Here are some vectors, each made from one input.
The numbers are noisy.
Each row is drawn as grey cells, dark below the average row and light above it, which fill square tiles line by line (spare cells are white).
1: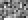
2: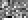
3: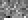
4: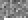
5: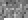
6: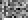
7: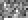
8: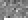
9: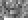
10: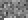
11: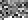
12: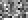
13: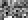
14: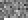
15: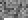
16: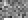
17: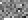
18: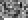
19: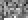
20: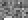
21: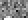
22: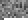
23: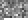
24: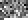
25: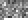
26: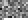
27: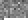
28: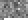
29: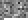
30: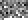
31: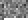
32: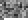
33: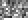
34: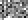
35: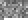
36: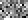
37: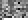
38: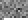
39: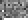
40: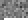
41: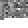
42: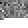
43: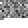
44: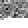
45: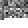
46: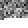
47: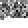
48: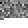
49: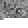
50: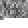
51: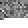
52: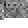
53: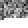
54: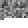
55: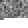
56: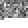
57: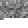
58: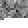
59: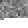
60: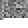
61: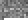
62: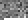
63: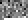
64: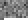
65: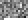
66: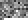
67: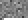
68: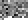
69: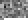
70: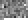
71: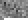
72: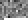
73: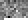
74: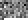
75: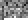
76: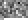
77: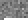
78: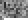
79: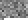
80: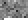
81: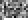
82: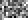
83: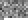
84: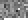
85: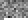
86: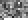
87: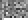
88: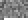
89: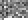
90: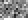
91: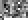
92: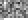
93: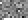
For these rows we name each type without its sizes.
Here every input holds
a list of points on a line.
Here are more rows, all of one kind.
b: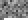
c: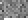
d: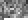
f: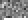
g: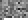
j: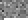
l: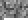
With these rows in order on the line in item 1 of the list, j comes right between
c and f.
